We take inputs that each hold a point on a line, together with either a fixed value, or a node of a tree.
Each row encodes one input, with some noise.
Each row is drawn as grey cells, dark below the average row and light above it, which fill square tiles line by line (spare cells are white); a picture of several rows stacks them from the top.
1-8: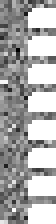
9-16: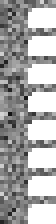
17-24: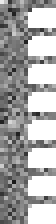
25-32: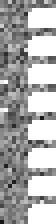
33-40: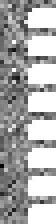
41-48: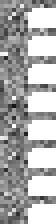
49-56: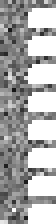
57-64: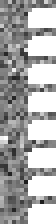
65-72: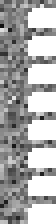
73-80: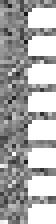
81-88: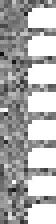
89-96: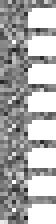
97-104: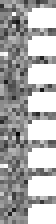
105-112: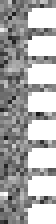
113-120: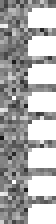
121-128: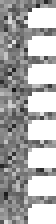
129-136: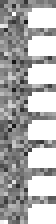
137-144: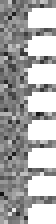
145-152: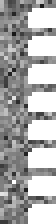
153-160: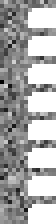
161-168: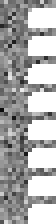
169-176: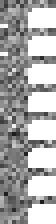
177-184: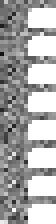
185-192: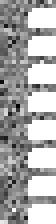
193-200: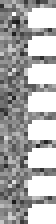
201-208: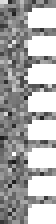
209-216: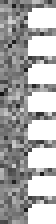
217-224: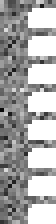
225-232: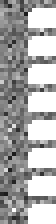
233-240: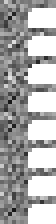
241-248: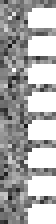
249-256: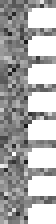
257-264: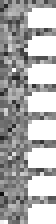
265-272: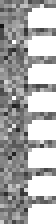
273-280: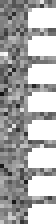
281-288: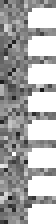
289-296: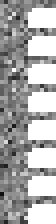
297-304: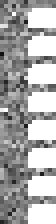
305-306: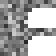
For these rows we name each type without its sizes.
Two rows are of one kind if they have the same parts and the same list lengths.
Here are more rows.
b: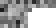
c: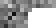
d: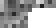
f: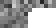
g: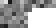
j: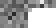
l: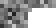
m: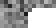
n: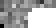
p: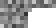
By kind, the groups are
b, c, f, g, l, n
d, j, m, p

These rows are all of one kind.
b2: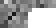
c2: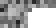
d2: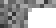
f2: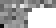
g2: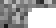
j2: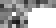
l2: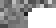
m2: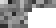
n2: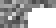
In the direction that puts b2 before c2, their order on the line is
m2, d2, b2, g2, l2, f2, n2, j2, c2.
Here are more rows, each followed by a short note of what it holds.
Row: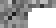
a point on a line
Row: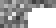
a point on a line and a node of a tree
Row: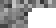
a point on a line and a node of a tree
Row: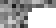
a point on a line
